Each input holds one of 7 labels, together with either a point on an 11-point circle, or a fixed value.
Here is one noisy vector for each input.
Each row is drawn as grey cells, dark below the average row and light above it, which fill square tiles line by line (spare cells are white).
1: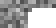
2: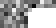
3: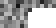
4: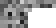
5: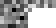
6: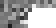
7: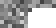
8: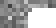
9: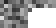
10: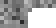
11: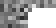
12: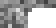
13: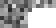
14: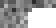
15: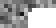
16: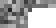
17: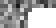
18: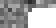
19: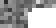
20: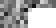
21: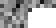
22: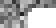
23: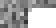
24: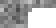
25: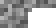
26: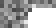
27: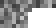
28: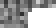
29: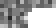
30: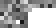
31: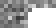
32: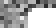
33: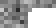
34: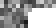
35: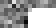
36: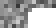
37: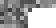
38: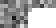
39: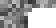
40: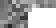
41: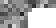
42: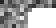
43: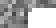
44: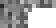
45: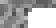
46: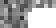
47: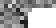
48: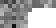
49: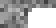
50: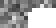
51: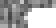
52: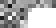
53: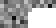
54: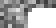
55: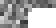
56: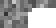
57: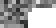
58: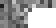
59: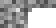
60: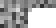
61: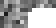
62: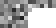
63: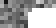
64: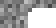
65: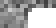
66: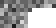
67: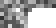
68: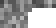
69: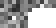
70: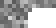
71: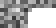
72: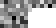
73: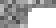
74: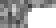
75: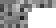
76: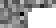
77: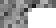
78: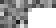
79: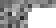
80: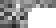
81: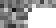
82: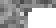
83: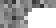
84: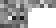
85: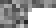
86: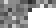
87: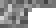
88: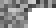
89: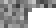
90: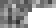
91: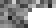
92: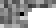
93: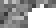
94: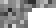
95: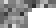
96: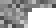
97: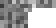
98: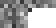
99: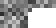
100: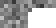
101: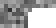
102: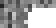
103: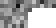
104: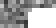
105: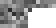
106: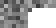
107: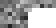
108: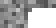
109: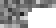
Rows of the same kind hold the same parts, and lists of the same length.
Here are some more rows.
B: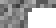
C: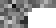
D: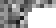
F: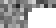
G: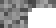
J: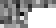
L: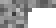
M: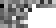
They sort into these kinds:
B, F, L
C, D, G, J, M

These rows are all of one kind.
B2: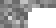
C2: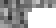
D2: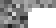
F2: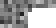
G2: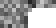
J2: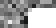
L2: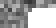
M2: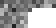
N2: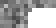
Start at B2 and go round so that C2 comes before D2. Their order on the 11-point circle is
B2, N2, M2, J2, G2, L2, F2, C2, D2.
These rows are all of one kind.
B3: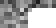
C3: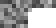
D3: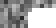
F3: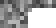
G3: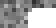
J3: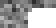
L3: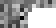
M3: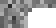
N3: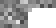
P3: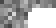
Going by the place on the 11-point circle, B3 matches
C3, F3, G3 and J3.
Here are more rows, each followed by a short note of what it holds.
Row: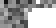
a point on an 11-point circle and one of 7 labels
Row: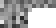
one of 7 labels
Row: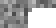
one of 7 labels
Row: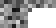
a point on an 11-point circle and one of 7 labels
